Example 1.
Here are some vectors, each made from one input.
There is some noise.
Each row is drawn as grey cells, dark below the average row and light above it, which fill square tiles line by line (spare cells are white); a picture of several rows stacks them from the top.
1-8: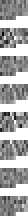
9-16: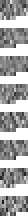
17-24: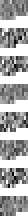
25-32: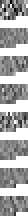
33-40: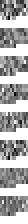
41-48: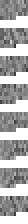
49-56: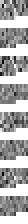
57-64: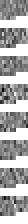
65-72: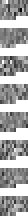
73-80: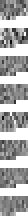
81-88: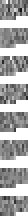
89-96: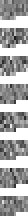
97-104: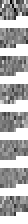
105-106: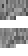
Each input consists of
either a fixed value, or a node of a 10-node tree.
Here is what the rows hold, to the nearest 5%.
About 5% of them hold a fixed value. The rest hold a node of a 10-node tree.
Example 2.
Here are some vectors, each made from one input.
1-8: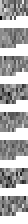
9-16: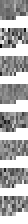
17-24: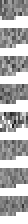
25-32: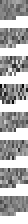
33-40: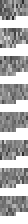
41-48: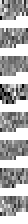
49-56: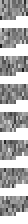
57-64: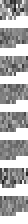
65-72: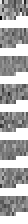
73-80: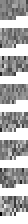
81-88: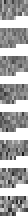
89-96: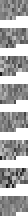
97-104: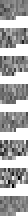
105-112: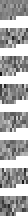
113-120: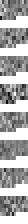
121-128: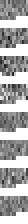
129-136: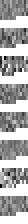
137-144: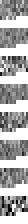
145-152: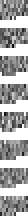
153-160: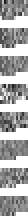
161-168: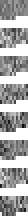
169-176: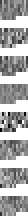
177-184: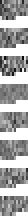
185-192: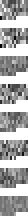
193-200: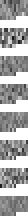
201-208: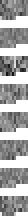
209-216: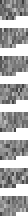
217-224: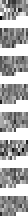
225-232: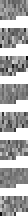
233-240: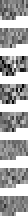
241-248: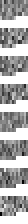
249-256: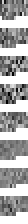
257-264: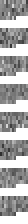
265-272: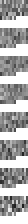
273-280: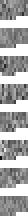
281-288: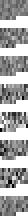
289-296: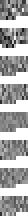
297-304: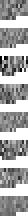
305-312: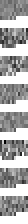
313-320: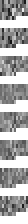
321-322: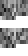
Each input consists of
a point on a 19-point line.
